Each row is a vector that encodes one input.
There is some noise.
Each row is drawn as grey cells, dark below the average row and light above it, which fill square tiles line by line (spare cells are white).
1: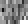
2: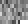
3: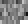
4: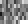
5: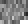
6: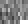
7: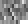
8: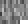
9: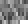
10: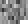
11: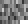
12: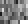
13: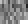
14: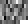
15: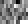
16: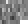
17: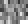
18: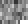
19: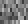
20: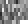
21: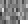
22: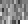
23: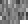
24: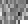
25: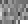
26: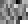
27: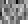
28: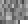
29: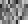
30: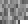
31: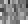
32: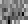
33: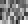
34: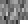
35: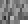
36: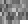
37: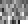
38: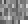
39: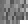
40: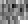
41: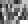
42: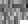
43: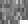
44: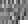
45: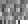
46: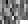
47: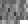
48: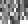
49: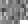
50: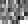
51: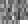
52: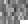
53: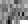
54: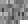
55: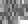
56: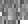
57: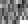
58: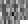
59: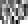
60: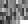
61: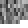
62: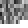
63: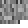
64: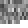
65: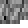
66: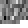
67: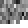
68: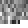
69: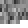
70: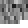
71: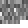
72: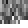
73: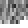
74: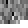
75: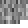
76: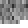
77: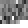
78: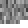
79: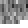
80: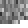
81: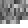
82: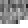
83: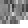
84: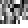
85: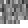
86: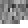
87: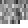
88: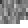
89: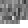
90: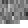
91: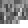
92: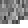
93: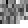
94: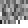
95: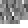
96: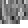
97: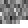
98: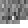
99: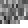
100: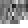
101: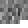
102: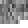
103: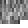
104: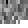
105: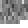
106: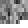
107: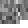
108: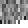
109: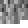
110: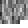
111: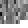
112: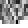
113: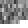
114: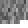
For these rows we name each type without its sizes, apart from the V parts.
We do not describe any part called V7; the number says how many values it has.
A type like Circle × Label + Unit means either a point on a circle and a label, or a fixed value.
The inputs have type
Bool × (Circle + V7).
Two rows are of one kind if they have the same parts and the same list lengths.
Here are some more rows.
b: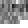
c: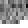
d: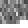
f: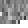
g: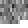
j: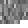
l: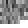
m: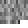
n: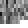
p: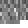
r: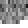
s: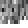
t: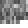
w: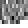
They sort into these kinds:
b, c, f, g, l, m, n, r, w
d, j, p, s, t

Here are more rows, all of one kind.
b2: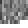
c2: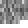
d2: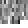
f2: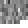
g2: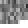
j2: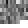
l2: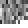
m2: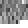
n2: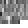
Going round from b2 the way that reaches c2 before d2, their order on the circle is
b2, j2, c2, m2, g2, f2, l2, d2, n2.
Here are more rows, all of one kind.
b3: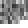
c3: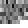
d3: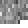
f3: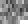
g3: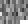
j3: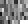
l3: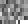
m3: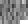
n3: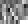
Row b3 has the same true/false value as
c3 and f3.
